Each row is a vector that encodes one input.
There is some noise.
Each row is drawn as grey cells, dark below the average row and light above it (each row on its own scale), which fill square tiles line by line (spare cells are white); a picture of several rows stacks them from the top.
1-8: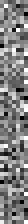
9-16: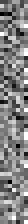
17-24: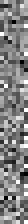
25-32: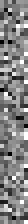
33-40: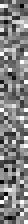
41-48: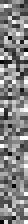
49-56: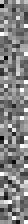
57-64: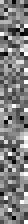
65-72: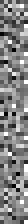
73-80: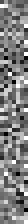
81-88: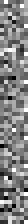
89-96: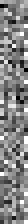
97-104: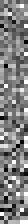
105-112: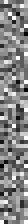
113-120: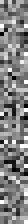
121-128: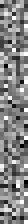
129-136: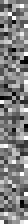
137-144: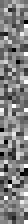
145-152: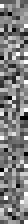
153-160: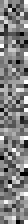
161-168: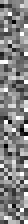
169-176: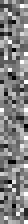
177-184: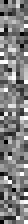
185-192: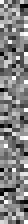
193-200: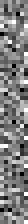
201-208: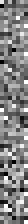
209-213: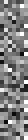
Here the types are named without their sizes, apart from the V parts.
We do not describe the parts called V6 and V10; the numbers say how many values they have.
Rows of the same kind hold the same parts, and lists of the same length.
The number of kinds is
2.
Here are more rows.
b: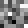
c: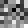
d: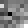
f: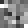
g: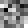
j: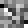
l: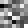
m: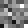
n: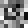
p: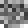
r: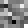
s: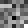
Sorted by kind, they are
b, j, l, m, r
c, d, f, g, n, p, s

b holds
a point on a line and a value of V10.
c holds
a true/false value, a value of V6 and a value of V10.
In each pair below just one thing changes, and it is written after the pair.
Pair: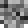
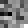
the value of V6
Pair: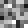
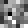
the value of V10
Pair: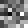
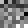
the true/false value
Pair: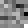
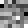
the value of V10
